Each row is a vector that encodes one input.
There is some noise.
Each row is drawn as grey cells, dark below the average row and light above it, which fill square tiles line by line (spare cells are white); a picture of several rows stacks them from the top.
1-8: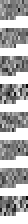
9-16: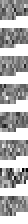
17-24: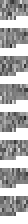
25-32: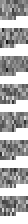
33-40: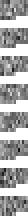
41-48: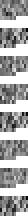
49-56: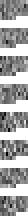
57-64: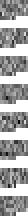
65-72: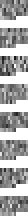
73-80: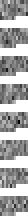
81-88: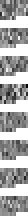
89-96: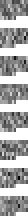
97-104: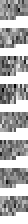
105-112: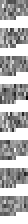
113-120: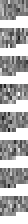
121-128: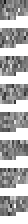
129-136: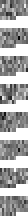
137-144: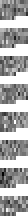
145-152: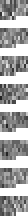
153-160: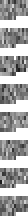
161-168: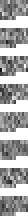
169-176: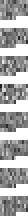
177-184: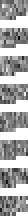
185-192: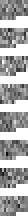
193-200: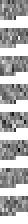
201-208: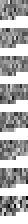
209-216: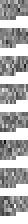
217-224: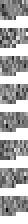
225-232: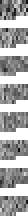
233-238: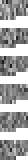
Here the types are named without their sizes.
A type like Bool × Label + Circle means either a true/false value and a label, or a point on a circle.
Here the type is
List(Line).
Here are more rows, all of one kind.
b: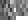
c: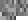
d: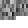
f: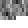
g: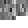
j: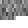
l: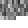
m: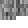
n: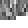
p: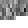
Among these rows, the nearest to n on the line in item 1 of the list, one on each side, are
b and p.
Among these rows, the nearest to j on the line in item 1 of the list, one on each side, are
d and p.
